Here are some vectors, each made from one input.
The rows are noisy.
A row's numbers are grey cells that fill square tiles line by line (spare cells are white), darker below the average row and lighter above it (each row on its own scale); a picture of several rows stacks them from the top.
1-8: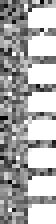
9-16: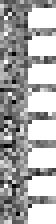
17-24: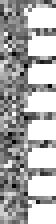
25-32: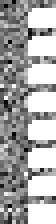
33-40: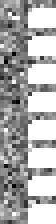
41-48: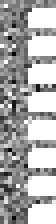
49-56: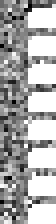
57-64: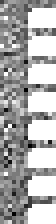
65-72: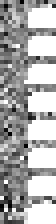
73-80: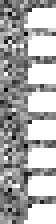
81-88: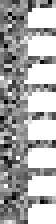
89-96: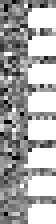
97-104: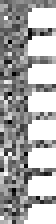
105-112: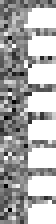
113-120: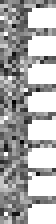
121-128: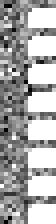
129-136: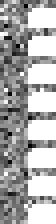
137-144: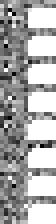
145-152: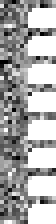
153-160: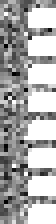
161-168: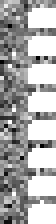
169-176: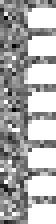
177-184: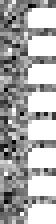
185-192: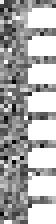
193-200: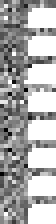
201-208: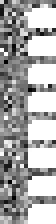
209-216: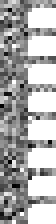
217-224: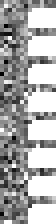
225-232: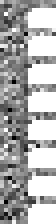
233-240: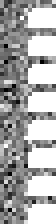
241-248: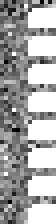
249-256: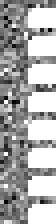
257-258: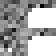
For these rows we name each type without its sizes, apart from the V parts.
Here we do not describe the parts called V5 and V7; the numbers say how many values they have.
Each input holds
three true/false values and a value of V5, together with either a label, or a point on a line and a value of V7.
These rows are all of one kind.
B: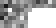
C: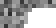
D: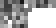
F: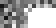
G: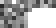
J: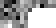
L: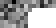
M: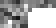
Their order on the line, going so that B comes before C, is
G, B, D, C, J, L, F, M.
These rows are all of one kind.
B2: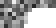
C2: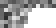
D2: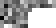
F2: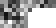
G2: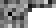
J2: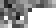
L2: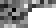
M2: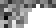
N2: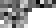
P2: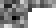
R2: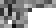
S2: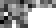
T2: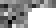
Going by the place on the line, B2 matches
D2, N2 and T2.
